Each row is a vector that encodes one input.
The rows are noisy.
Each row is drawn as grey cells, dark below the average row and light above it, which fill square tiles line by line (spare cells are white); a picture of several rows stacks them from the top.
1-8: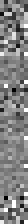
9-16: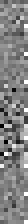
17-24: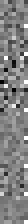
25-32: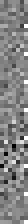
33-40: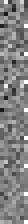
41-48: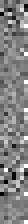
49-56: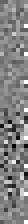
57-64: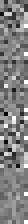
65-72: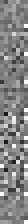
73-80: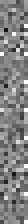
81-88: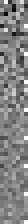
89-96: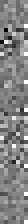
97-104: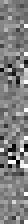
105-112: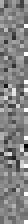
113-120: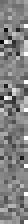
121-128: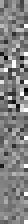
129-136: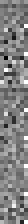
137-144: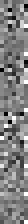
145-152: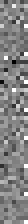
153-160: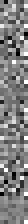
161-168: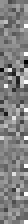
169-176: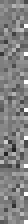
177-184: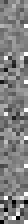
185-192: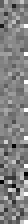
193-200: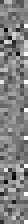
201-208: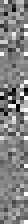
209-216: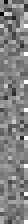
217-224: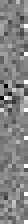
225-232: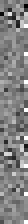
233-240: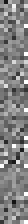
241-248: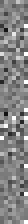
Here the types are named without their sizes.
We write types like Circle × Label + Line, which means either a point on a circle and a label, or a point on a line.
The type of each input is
(Bool × Bool × Bool × Bool × Bool + Label) × Label + Line.
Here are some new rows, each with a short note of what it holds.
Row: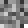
a label and five true/false values
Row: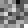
a label and five true/false values
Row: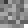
a label and five true/false values
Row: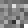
a label and five true/false values
